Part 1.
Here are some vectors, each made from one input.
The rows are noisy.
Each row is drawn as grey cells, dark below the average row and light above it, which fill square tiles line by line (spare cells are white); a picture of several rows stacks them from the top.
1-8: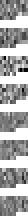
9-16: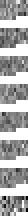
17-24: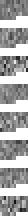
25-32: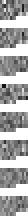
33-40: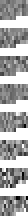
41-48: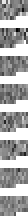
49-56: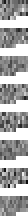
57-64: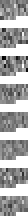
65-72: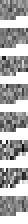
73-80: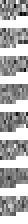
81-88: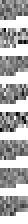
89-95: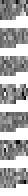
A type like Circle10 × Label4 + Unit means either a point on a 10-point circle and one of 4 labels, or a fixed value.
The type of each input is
Line9.
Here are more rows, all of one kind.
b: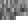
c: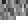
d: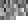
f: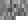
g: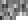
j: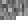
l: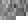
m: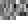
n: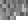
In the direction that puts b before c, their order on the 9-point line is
d, g, j, m, n, l, f, b, c.
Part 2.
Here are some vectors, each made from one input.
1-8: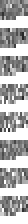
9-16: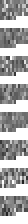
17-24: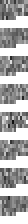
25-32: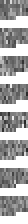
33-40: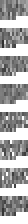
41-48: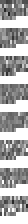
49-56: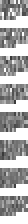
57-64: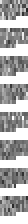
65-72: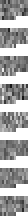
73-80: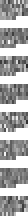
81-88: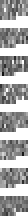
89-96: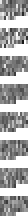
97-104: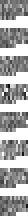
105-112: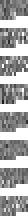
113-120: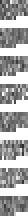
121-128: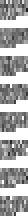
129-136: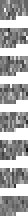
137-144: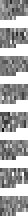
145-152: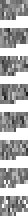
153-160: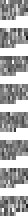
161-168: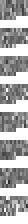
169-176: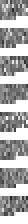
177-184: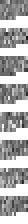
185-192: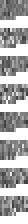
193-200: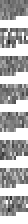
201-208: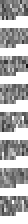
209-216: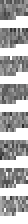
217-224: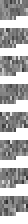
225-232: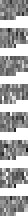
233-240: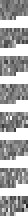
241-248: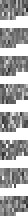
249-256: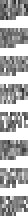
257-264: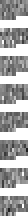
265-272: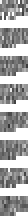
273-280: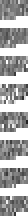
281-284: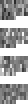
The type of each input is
Line10.
